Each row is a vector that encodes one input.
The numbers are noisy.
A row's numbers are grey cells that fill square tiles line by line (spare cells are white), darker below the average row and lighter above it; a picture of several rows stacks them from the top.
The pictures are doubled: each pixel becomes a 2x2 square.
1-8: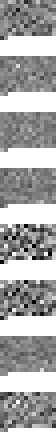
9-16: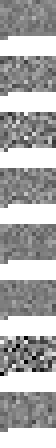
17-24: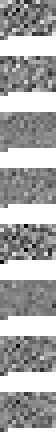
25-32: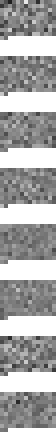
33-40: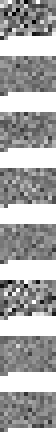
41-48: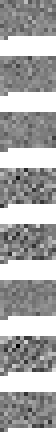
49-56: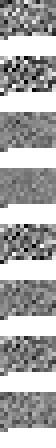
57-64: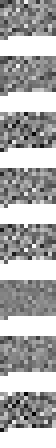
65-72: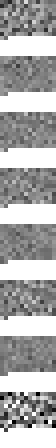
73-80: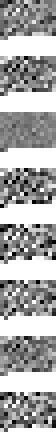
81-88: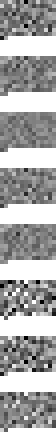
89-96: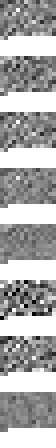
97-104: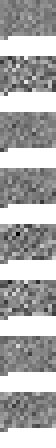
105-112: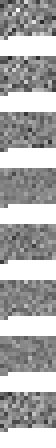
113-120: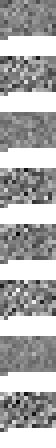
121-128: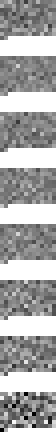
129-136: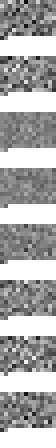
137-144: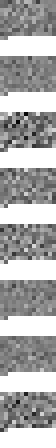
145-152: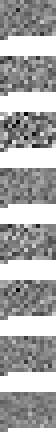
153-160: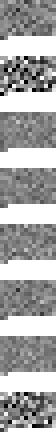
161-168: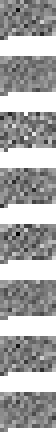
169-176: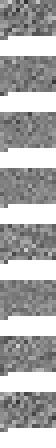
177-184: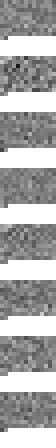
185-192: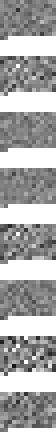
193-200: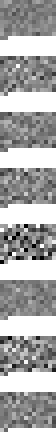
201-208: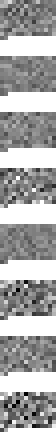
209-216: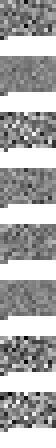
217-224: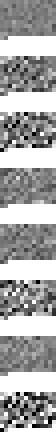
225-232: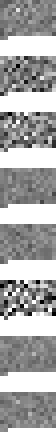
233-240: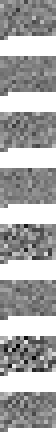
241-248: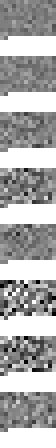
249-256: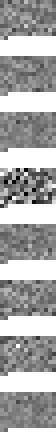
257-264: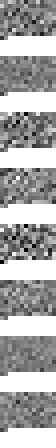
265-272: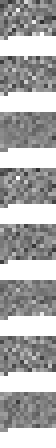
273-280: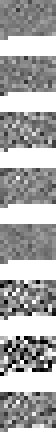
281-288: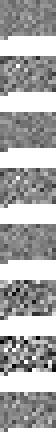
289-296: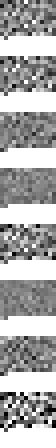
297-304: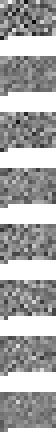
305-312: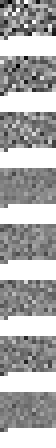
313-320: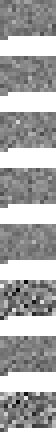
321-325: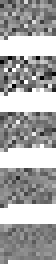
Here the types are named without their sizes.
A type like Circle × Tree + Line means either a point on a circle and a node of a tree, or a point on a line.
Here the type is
Bool × (Label + Line).
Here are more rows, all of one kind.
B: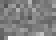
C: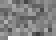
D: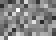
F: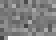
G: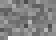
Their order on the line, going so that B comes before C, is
B, F, G, D, C.
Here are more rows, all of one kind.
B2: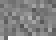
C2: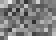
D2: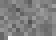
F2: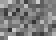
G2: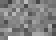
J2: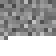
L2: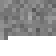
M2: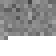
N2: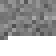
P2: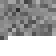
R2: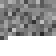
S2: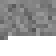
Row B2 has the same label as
L2 and N2.
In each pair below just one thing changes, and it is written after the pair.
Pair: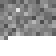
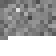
the true/false value
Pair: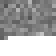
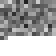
the true/false value
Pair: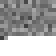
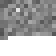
the place on the line
